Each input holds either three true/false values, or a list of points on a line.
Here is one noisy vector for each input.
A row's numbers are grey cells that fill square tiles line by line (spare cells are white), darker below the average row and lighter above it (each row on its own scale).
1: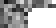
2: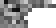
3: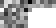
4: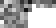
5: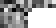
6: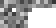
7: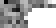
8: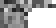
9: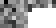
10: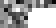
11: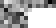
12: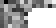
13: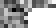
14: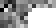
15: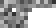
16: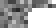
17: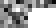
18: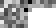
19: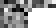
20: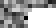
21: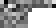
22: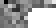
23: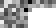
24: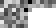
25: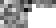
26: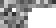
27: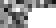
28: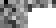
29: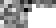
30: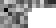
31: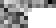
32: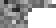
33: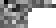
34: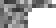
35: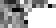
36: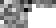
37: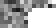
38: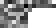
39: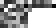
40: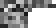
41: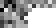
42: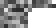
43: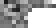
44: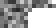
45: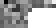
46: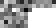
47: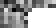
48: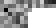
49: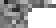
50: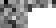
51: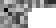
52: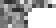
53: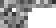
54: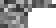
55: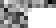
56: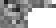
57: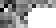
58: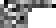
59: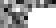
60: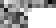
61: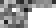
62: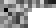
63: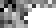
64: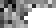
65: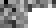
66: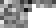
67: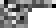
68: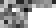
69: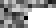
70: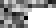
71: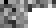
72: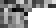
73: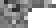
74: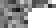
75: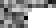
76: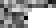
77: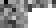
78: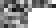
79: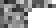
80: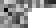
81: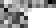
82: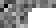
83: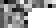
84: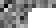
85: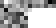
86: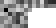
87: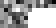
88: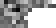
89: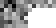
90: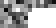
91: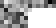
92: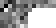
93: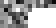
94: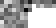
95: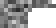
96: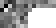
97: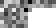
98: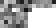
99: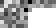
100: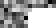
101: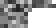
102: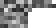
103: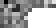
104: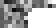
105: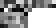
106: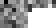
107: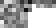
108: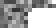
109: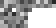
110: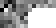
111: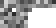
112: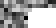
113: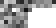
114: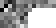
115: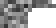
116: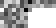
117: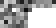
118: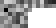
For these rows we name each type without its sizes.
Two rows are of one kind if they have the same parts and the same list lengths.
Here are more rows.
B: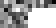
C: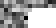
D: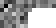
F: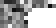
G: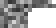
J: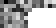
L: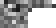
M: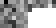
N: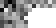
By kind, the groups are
B, C
D, N
F, G, J
L
M

